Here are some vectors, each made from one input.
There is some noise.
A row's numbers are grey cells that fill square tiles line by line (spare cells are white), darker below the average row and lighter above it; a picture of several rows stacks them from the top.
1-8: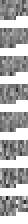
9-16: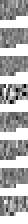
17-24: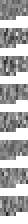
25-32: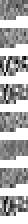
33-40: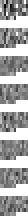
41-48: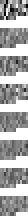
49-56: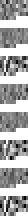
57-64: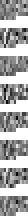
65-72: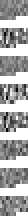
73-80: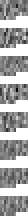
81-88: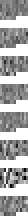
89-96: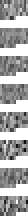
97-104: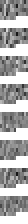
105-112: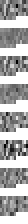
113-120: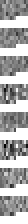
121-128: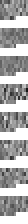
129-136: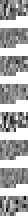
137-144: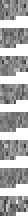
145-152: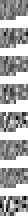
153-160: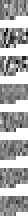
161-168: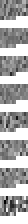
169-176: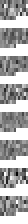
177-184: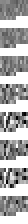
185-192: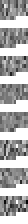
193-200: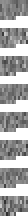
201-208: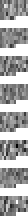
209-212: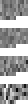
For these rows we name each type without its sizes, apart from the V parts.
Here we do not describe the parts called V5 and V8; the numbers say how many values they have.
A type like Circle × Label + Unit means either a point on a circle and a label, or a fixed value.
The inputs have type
Line × ((Tree + V5) × V8 + Unit).
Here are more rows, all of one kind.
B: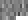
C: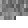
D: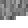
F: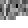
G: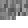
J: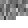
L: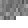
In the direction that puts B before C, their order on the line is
D, B, G, F, J, L, C.
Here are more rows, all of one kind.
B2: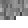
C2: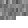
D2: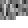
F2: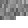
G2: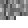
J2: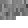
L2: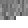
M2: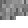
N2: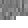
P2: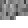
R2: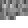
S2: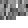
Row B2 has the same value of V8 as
G2, L2 and R2.
